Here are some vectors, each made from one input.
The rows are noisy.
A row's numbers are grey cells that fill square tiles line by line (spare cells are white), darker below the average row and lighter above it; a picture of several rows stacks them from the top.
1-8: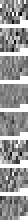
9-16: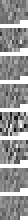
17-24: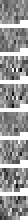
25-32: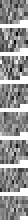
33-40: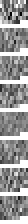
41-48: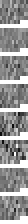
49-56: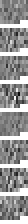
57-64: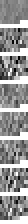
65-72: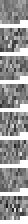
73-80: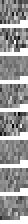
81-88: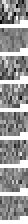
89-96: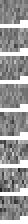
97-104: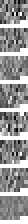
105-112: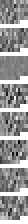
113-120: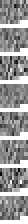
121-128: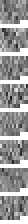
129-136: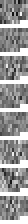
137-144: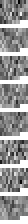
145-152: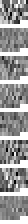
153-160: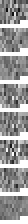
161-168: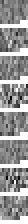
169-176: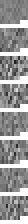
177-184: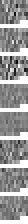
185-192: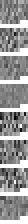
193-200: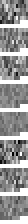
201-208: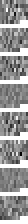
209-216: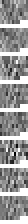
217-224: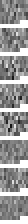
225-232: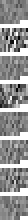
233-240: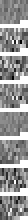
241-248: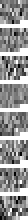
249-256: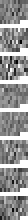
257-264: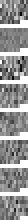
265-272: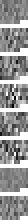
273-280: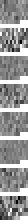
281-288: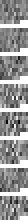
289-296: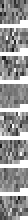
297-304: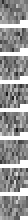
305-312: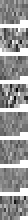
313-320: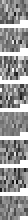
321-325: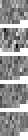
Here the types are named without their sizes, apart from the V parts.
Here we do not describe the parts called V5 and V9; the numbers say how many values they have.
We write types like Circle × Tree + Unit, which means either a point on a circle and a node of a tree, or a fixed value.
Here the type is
(Bool × Circle + V9) × V5 + Line.
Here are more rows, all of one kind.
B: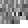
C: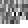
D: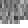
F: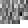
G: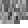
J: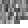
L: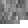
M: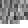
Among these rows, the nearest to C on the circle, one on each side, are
D and F.
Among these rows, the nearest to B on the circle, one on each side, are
J and M.
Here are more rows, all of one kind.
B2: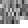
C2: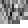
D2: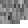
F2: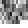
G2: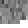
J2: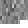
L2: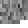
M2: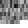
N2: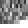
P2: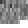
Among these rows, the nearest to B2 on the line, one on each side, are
L2 and P2.
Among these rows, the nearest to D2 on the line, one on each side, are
L2 and M2.
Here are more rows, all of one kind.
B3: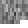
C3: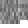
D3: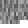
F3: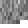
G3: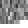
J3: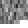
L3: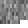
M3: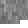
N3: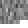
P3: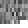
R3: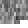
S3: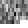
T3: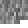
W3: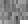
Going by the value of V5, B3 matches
J3, M3, P3 and R3.
